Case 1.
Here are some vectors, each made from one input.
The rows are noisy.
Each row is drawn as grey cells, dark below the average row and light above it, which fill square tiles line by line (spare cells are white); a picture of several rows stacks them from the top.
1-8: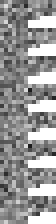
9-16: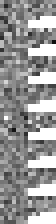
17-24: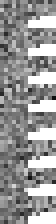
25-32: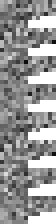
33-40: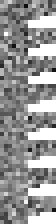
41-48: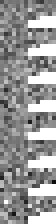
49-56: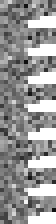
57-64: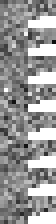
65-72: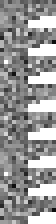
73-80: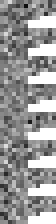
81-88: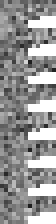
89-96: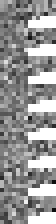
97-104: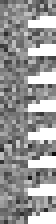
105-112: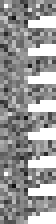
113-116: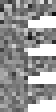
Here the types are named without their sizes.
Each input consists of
a point on each of two lines.
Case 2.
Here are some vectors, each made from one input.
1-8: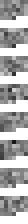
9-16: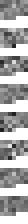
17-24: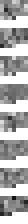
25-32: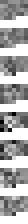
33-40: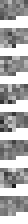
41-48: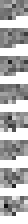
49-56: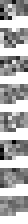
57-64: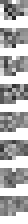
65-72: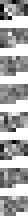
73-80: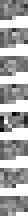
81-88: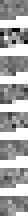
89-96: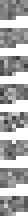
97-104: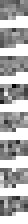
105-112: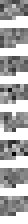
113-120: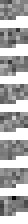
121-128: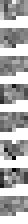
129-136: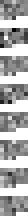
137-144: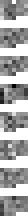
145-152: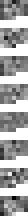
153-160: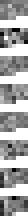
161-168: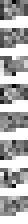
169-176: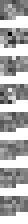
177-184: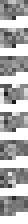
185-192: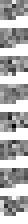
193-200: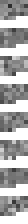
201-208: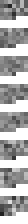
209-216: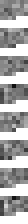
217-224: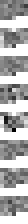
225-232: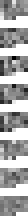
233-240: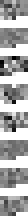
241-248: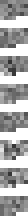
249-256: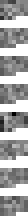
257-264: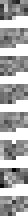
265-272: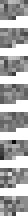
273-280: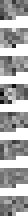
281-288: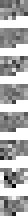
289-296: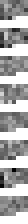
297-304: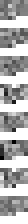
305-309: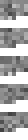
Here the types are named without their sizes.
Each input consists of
a label.
